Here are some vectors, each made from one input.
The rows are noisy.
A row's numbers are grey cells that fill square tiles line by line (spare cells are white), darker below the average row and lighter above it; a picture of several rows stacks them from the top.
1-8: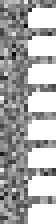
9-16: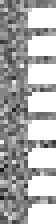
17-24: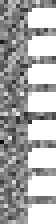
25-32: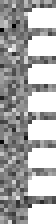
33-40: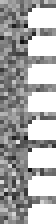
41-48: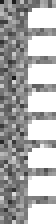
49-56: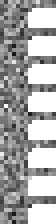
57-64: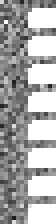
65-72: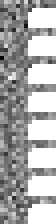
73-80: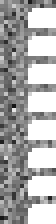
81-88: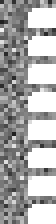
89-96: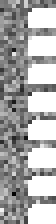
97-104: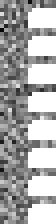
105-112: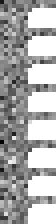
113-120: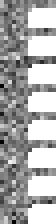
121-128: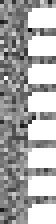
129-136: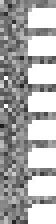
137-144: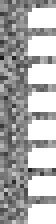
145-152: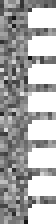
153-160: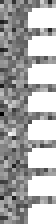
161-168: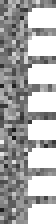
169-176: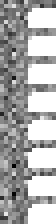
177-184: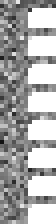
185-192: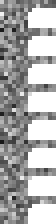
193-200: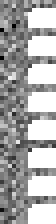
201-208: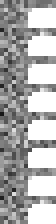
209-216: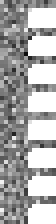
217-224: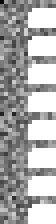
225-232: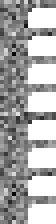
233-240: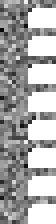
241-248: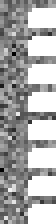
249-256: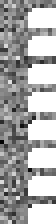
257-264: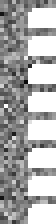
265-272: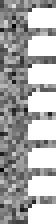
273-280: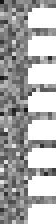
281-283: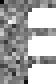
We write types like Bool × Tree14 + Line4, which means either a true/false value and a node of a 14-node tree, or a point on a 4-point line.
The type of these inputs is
Circle9 + Circle16 + Line19.
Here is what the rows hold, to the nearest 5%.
About 25% of them hold a point on a 9-point circle. About 35% of them hold a point on a 16-point circle. The rest hold a point on a 19-point line.
